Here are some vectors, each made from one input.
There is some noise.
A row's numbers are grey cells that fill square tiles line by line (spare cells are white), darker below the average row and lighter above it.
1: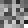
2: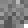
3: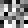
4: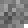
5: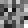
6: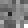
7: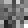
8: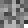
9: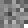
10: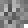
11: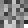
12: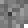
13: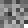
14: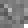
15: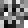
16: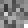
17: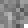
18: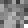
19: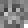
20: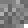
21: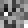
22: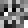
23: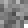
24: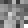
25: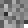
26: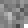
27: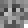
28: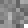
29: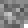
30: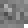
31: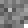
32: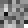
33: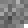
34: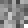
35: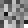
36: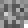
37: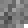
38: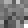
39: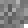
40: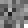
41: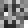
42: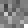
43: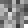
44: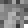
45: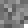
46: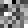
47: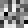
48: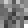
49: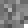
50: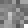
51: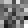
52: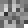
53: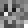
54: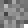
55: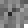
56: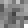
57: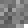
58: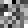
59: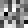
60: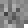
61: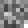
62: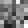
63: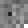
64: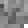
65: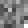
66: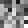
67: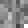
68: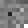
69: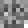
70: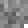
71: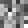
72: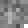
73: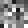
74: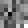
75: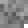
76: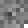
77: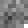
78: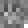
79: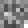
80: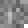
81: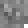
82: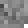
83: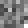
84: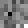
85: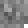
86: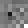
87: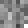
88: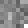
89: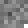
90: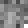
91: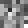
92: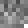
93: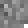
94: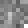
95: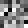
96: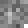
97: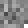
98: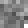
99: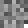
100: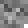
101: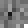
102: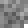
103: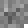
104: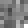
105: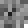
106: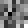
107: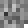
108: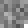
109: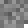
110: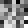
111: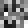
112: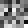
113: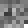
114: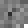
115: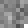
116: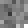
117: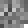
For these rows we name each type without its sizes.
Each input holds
a list of points on a circle.
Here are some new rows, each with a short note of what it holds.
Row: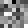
the empty list
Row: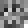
a list of one item
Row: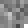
a list of one item
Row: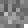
a list of one item
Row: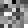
the empty list
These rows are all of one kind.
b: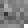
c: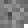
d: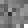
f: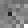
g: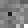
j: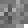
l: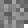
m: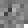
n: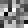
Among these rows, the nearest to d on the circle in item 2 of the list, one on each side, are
m and n.
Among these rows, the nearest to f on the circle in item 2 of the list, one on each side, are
g and m.
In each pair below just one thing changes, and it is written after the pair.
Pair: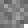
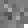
the place on the circle in item 2 of the list
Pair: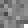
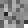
the place on the circle in item 1 of the list
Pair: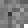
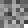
the place on the circle in item 1 of the list
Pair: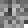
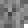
the place on the circle in item 1 of the list
